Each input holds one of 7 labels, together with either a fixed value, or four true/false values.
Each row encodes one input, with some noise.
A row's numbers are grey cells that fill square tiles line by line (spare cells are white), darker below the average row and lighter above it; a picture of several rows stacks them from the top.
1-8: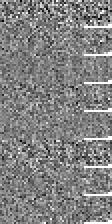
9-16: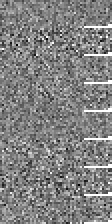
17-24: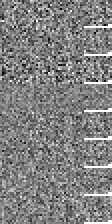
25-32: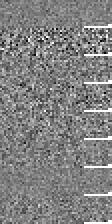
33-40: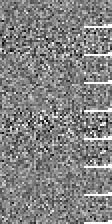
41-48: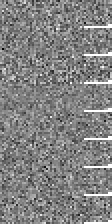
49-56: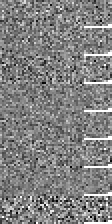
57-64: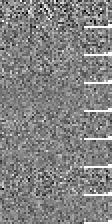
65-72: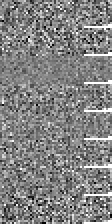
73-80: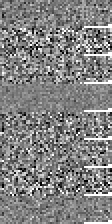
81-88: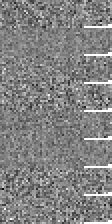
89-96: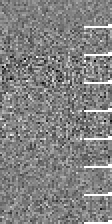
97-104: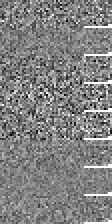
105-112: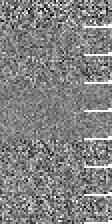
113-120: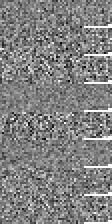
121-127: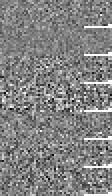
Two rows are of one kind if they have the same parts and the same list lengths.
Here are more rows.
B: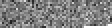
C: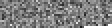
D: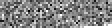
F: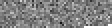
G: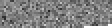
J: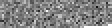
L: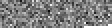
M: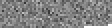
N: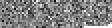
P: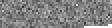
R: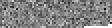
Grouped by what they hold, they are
B, D, F, G, J
C, L, M, N, P, R

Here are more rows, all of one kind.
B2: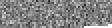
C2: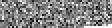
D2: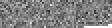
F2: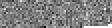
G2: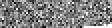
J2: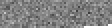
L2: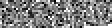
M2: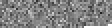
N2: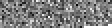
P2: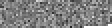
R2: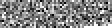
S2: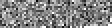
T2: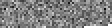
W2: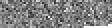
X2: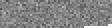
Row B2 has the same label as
J2, L2, P2 and W2.
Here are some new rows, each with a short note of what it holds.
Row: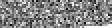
one of 7 labels
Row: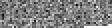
one of 7 labels and four true/false values
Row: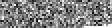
one of 7 labels and four true/false values
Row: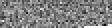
one of 7 labels
